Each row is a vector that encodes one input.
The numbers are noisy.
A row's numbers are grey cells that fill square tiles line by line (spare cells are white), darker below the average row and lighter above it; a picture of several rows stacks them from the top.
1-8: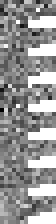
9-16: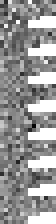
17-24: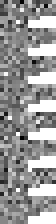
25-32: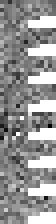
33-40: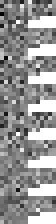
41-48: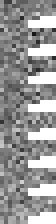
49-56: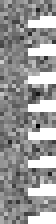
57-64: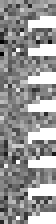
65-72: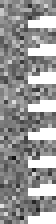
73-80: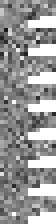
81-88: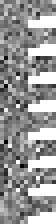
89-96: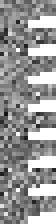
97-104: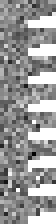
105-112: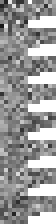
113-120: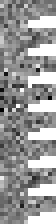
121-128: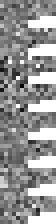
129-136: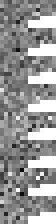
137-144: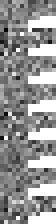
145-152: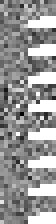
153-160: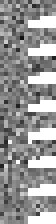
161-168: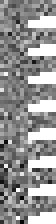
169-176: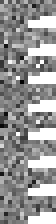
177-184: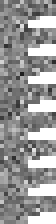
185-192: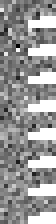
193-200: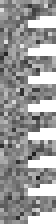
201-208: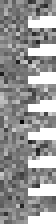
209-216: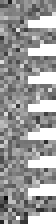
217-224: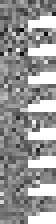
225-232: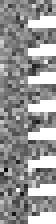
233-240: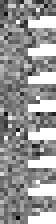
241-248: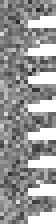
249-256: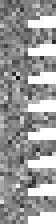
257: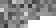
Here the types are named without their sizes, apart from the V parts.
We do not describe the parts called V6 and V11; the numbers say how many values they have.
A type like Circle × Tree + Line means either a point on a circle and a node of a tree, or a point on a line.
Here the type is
(Bool × Bool × Bool × Bool + Unit) × Label × V11 + Tree × V6.
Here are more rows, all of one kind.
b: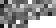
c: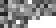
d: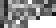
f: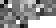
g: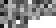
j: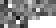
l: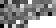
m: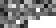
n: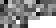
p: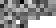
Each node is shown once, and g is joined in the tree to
b, c, j and m.
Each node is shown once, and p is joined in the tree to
m.
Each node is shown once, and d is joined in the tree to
c.
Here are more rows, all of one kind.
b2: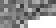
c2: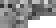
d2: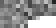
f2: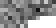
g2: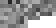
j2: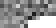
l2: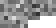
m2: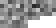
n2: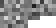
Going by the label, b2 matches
d2, f2 and j2.
